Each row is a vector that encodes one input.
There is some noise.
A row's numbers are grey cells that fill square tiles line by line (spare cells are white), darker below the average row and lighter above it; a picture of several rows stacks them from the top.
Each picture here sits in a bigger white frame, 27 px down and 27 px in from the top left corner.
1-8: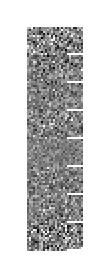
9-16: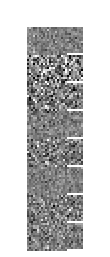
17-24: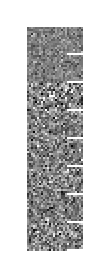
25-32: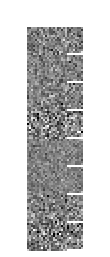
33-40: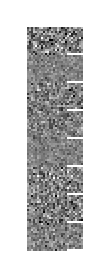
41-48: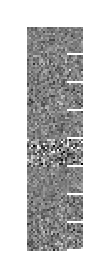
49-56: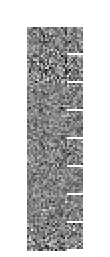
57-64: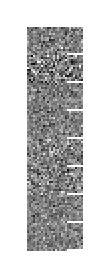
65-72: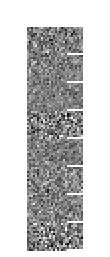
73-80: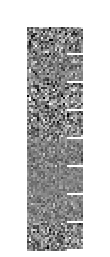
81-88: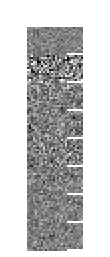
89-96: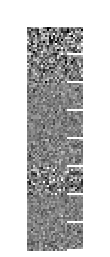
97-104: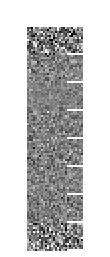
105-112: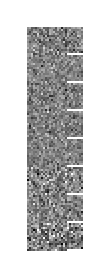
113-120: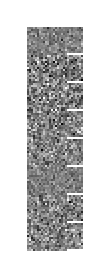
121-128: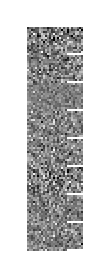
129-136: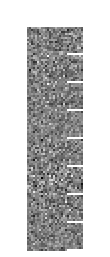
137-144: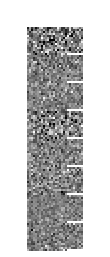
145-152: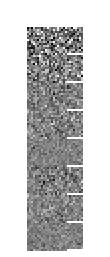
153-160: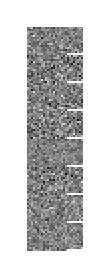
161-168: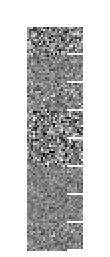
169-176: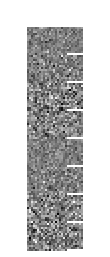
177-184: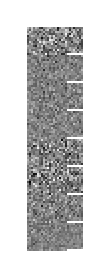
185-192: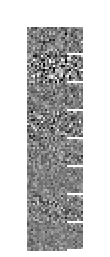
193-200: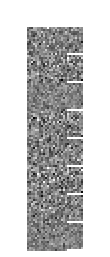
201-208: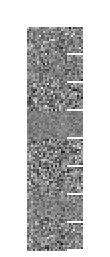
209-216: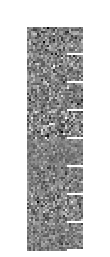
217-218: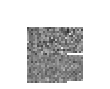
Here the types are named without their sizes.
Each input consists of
a label and a node of each of three trees, together with either a fixed value, or three true/false values.
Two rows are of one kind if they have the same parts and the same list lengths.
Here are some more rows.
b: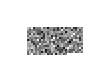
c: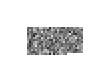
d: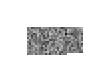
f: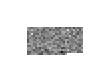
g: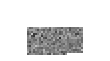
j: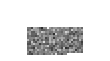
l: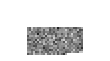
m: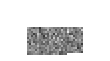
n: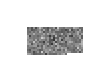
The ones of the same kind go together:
b, f, j, l, n
c, d, g, m

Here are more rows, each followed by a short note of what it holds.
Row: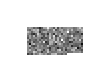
a label, a node of each of three trees and three true/false values
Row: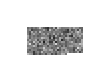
a label and a node of each of three trees
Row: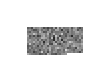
a label, a node of each of three trees and three true/false values
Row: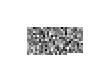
a label, a node of each of three trees and three true/false values
